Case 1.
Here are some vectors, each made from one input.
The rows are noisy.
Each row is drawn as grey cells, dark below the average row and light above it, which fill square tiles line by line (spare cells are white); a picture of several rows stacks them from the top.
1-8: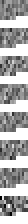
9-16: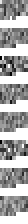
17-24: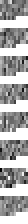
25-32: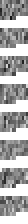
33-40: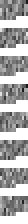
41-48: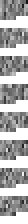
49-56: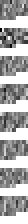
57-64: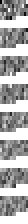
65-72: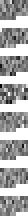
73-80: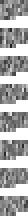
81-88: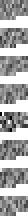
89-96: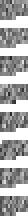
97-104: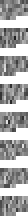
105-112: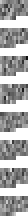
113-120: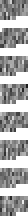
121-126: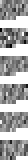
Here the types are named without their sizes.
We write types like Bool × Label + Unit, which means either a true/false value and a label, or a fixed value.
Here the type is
Bool × List(Line).
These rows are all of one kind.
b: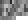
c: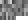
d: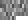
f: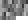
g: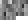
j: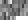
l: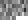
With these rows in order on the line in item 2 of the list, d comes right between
c and f.
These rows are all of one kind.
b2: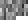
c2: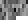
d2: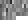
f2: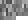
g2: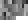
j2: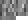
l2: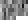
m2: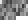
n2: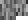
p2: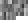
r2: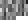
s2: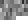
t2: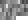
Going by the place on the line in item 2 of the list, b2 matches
d2, n2 and r2.
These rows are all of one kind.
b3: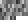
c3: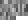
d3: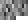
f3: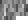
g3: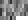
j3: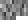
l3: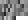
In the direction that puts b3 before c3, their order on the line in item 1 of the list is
g3, b3, l3, c3, d3, j3, f3.
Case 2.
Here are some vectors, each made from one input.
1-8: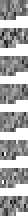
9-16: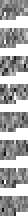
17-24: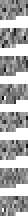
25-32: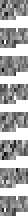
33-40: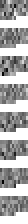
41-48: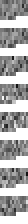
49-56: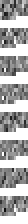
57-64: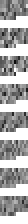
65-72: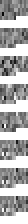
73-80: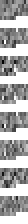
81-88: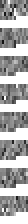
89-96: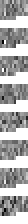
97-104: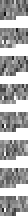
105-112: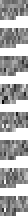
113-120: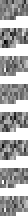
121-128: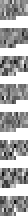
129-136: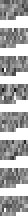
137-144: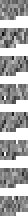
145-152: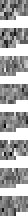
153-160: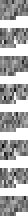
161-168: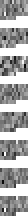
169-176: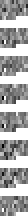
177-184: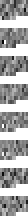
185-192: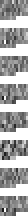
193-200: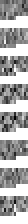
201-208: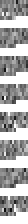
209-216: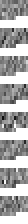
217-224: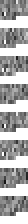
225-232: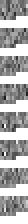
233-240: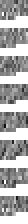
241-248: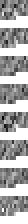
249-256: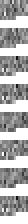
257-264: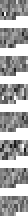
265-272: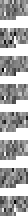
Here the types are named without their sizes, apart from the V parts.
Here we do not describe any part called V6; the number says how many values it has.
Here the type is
Bool × Bool × Bool × Bool + Line × V6.
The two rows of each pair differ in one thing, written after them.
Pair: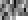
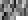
the value of V6
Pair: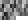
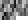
the place on the line
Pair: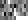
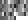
the value of V6
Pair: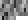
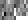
the place on the line
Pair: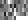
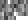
the place on the line
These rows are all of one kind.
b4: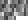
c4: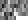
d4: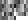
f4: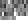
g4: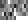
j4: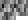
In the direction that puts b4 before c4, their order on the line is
j4, b4, c4, f4, g4, d4.
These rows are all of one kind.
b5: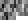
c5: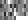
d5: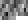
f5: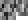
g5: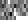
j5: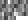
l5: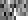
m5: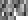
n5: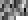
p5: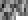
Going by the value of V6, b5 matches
f5, g5 and l5.
